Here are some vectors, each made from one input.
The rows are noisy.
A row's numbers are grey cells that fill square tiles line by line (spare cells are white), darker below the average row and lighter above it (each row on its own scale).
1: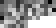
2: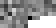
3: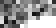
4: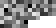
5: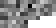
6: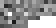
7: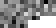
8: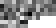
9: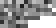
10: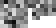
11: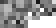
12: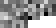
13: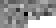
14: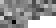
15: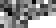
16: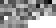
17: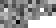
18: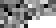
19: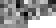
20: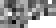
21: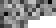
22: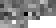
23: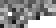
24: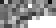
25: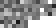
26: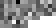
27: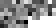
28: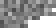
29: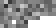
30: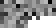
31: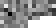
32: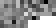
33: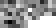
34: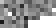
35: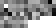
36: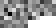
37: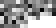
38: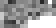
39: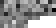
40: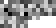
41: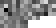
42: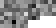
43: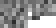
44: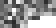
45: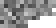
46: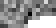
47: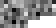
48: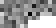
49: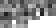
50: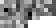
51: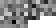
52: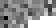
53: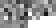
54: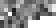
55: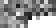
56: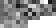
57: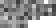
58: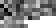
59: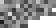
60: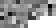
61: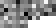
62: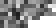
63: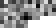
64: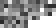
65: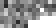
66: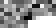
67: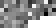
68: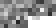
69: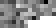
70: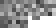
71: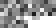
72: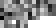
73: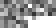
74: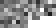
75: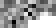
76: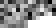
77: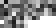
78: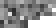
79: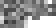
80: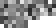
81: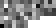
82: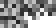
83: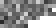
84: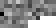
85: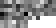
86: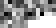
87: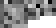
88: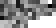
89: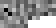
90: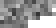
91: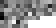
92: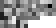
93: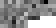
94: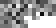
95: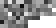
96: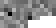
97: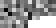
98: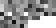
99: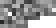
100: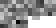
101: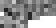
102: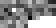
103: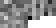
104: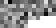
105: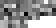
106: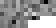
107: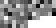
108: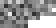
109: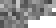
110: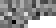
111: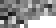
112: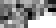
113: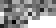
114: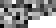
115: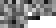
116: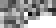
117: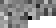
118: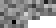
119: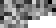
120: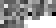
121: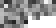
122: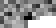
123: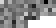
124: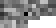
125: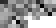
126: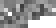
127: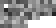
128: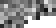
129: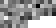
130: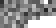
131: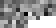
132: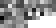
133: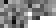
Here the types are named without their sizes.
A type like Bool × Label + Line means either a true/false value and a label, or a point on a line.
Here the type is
Bool × Line × Tree.
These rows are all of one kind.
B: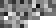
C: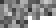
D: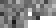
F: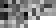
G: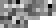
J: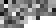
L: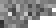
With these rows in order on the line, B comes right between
F and J.
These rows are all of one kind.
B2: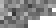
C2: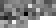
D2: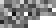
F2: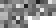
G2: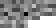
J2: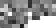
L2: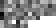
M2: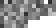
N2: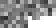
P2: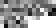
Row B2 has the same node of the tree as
F2 and N2.
